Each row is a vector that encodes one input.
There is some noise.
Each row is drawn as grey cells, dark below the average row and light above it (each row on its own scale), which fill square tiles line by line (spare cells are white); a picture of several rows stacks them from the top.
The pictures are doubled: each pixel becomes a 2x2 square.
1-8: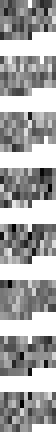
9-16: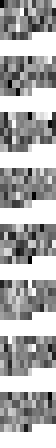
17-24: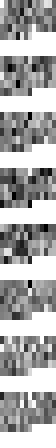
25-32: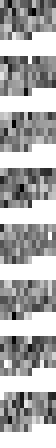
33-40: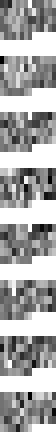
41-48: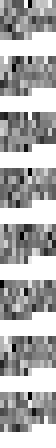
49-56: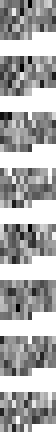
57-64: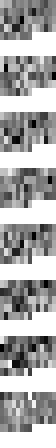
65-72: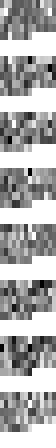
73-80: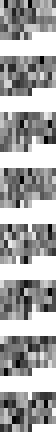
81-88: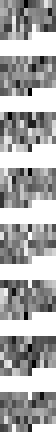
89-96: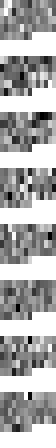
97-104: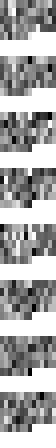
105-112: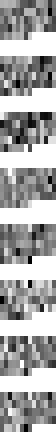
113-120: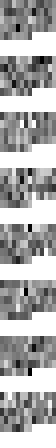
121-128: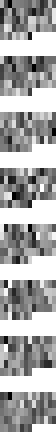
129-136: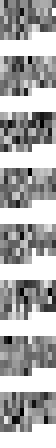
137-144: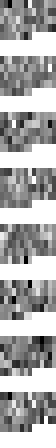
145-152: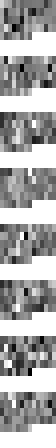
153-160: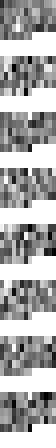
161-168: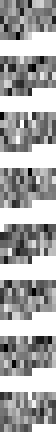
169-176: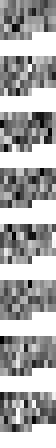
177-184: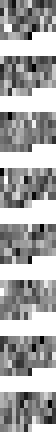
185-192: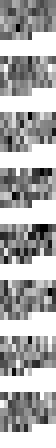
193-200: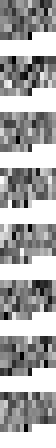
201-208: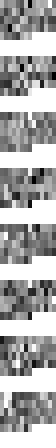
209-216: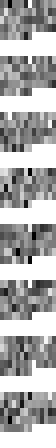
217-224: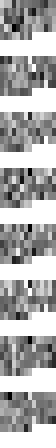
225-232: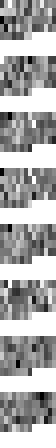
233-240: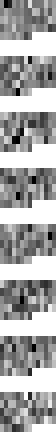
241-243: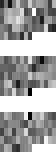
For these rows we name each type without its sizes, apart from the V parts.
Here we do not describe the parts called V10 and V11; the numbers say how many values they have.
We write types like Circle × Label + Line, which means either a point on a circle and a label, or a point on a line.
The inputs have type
Line × (Line + V11) + V10.
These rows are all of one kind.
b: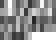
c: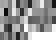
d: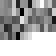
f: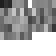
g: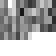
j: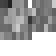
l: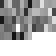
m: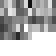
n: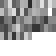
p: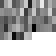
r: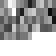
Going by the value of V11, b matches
g, m and r.
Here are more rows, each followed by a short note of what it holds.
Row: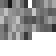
a point on each of two lines
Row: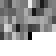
a value of V10
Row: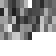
a value of V10
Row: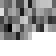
a point on a line and a value of V11
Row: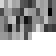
a point on each of two lines
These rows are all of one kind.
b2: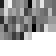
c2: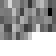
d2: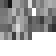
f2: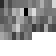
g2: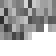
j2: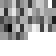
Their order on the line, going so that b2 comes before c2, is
d2, f2, b2, g2, j2, c2.
